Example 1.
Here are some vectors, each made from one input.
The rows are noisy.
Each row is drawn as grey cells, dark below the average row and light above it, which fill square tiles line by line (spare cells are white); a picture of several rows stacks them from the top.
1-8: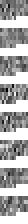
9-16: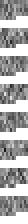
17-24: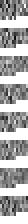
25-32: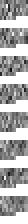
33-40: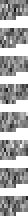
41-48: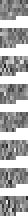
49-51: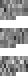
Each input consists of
a point on a 5-point line and a point on an 8-point line.
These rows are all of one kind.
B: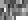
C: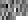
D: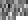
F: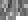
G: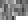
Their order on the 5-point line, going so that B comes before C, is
G, D, F, B, C.
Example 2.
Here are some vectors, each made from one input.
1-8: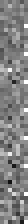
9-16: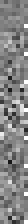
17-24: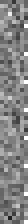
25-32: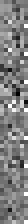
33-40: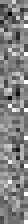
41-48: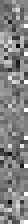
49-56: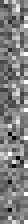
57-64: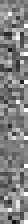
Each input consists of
a point on a 7-point line.
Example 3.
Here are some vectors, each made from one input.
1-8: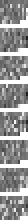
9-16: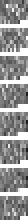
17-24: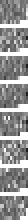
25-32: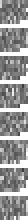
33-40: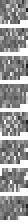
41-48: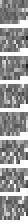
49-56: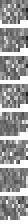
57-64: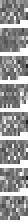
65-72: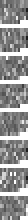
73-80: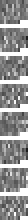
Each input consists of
four true/false values.
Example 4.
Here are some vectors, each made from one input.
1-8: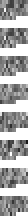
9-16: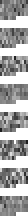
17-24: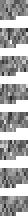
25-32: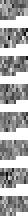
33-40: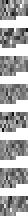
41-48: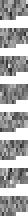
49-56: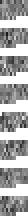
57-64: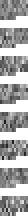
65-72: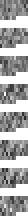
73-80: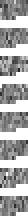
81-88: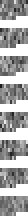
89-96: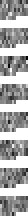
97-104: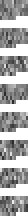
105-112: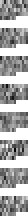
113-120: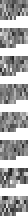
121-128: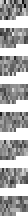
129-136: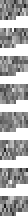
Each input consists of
a point on each of two 5-point lines.
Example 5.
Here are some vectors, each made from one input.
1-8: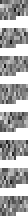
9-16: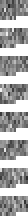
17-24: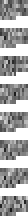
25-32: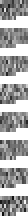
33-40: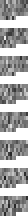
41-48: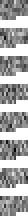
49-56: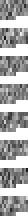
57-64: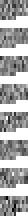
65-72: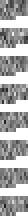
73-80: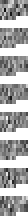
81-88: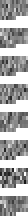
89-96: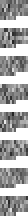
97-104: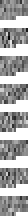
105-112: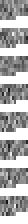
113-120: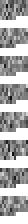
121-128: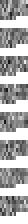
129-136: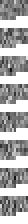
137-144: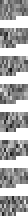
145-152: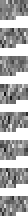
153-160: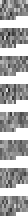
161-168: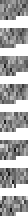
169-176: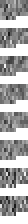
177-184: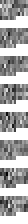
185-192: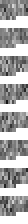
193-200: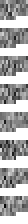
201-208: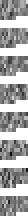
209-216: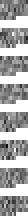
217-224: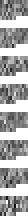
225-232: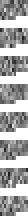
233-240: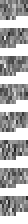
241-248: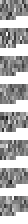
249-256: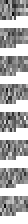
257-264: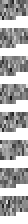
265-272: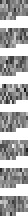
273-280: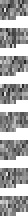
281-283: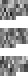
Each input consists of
a point on a 5-point line and a point on an 8-point line.
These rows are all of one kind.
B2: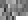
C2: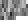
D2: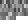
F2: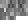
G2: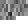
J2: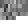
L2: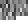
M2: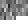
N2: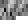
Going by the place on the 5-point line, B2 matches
J2 and N2.
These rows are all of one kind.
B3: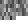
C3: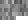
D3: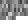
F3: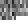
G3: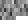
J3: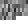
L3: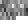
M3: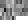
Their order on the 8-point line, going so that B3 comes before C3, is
F3, J3, D3, B3, C3, M3, G3, L3.
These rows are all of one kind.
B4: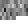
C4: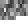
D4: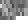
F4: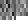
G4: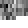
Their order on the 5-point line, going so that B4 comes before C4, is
G4, B4, F4, C4, D4.
